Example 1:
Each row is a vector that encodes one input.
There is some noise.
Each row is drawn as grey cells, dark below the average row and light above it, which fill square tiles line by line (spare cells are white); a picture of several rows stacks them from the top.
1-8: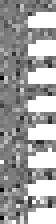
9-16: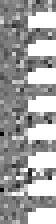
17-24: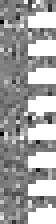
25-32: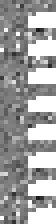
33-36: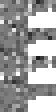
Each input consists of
a point on a 4-point line and three true/false values.
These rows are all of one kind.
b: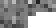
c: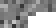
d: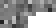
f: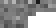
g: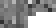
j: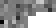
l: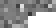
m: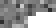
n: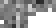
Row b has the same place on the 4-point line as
c, d and g.
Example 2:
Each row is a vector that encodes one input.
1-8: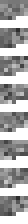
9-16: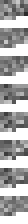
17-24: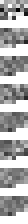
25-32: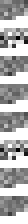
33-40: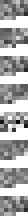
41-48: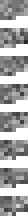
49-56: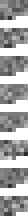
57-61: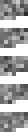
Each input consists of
a list of up to two points on a 5-point line.
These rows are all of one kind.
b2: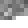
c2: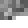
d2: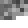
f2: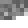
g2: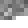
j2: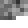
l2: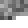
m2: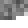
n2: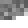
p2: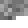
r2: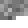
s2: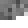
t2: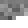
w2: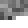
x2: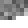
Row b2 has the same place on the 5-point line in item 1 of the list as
g2, p2, r2 and t2.
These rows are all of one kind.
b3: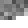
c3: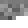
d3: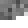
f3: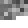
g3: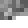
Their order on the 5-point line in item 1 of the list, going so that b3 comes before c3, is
f3, d3, b3, c3, g3.
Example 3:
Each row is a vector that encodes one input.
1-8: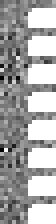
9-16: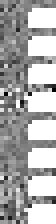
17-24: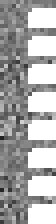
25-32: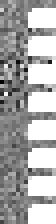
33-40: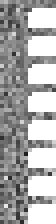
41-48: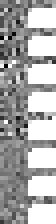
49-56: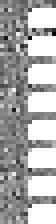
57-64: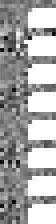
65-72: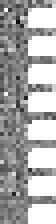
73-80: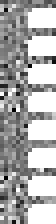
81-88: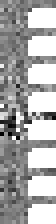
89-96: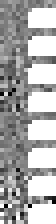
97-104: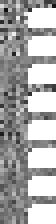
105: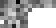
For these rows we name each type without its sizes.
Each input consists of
either a point on a circle, or a fixed value, or four true/false values.
